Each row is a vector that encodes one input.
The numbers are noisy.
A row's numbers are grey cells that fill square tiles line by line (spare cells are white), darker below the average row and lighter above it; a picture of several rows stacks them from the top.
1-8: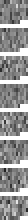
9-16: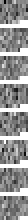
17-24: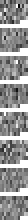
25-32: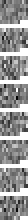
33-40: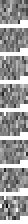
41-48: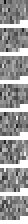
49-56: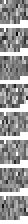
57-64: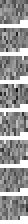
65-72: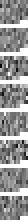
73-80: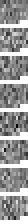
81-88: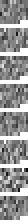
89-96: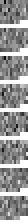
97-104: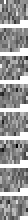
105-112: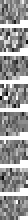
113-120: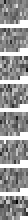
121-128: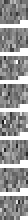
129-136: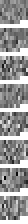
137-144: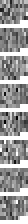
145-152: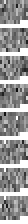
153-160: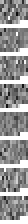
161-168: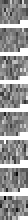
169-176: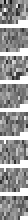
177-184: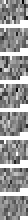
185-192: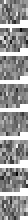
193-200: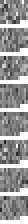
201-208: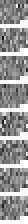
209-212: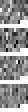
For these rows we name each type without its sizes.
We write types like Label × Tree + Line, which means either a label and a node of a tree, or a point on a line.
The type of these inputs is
(Bool × Bool × Bool + Label) × (Circle + Unit).
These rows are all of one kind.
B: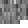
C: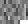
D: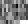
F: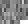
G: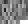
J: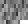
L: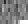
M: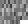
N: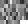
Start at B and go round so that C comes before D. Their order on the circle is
B, N, G, L, C, J, M, D, F.
